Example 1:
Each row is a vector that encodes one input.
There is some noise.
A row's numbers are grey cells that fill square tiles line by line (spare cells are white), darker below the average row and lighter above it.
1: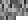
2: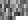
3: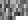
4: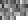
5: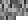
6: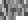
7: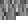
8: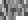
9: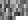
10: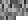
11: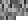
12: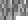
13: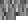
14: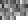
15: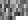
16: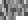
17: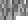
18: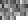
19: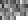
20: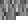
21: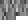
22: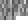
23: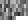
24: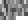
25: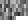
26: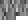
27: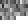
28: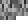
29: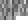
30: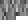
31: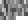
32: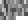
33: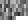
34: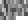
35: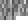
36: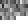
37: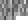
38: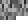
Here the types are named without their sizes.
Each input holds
a point on a circle.
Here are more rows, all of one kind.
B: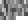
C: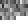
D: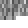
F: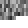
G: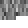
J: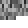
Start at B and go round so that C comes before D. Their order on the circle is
B, F, G, J, C, D.
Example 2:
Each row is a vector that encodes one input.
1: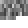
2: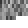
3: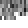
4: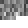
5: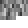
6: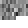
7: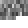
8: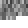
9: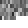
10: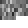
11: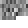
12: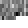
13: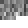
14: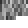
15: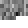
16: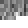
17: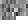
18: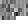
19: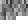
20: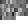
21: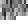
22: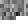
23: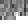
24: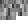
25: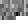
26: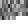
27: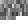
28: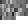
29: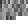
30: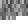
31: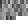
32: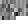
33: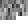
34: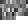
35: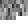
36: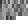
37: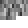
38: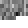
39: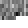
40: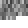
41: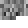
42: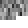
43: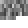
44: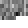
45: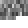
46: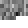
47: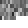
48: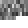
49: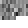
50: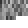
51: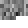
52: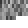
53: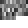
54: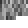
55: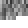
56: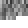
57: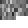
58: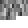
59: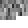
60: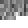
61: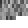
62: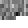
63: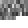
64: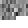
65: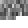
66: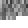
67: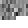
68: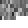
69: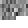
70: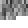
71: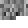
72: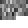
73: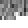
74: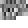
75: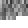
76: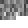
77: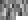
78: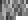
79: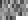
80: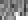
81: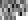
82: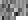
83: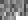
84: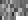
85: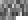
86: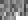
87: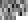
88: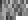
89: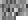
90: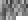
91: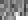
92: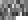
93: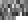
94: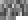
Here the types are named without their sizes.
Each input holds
three true/false values.
